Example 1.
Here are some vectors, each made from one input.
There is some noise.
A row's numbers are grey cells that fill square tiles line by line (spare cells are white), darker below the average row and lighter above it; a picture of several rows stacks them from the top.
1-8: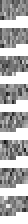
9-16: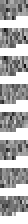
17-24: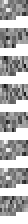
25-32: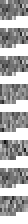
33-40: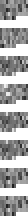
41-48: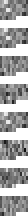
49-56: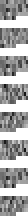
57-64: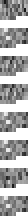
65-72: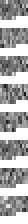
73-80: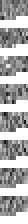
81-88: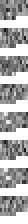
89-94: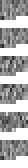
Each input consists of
one of 6 labels.
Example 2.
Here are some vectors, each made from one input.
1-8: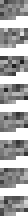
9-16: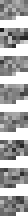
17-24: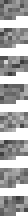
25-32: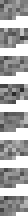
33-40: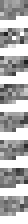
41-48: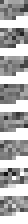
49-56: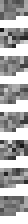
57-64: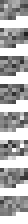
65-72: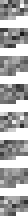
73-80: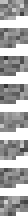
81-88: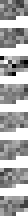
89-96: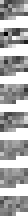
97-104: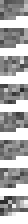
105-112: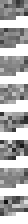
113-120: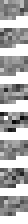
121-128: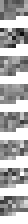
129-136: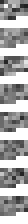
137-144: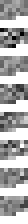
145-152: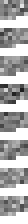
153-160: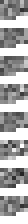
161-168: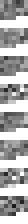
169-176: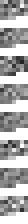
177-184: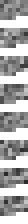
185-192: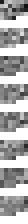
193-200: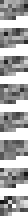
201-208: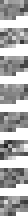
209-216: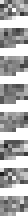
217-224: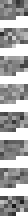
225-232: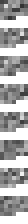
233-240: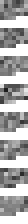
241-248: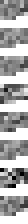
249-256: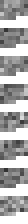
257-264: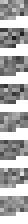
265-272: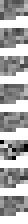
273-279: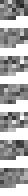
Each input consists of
a point on a 13-point line.
